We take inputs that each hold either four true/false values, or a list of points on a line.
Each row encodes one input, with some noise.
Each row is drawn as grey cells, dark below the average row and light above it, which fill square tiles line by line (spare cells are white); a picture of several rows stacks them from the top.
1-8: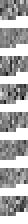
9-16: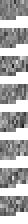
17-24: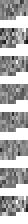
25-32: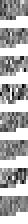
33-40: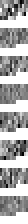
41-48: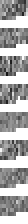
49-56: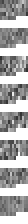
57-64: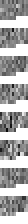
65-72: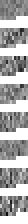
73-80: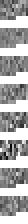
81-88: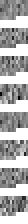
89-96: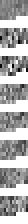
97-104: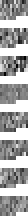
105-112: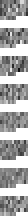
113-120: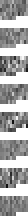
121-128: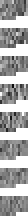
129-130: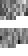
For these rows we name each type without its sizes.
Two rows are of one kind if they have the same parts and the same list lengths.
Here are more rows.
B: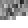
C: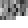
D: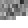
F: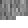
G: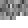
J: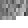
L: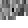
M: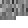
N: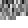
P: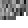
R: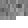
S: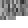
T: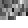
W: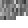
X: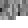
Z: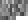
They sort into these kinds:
B, D, F, G, J, R, X, Z
C, S, T
L, M
N, P, W

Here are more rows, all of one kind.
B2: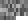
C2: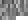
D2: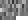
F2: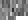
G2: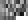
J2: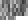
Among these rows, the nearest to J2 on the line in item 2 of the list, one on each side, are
B2 and D2.
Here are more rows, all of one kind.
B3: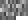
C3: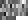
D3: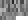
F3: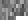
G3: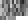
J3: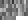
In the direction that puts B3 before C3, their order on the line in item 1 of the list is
G3, B3, C3, F3, J3, D3.
